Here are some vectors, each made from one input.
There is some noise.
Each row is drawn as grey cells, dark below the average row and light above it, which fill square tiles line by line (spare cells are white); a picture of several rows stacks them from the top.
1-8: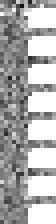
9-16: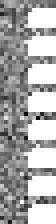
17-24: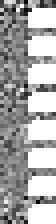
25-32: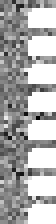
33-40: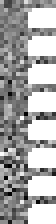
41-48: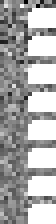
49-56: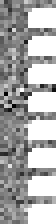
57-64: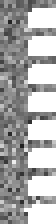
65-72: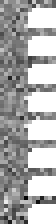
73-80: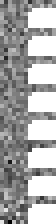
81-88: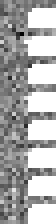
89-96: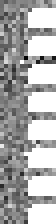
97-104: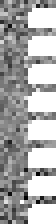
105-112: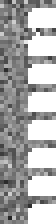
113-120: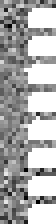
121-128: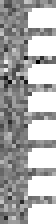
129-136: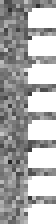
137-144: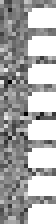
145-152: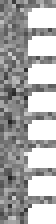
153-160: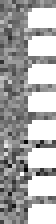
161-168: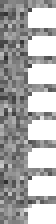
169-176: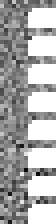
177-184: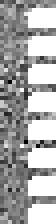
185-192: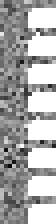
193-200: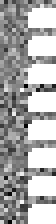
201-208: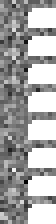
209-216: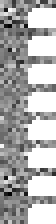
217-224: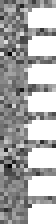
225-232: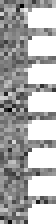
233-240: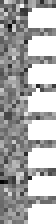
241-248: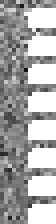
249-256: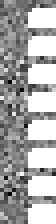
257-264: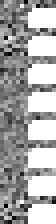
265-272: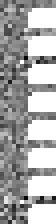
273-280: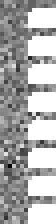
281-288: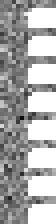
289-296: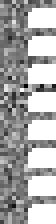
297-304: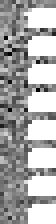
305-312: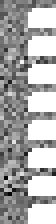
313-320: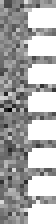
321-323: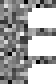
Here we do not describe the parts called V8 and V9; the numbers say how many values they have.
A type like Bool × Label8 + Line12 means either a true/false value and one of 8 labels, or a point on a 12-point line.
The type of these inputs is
Line7 + (Line11 + V9) × Tree13 + V8 × V8.
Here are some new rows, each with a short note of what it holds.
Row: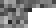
a point on an 11-point line and a node of a 13-node tree
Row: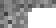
a node of a 13-node tree and a value of V9
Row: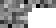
a point on a 7-point line
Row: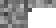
a node of a 13-node tree and a value of V9
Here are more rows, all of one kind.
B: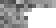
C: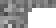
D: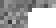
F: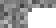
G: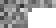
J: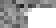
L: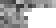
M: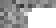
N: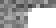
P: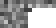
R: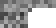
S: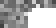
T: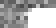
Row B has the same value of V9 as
D and L.
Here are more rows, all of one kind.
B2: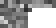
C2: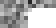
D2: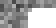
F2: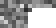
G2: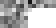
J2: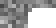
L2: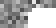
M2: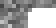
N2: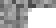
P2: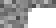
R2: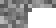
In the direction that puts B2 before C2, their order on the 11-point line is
M2, B2, D2, J2, R2, F2, L2, C2, G2, N2, P2.
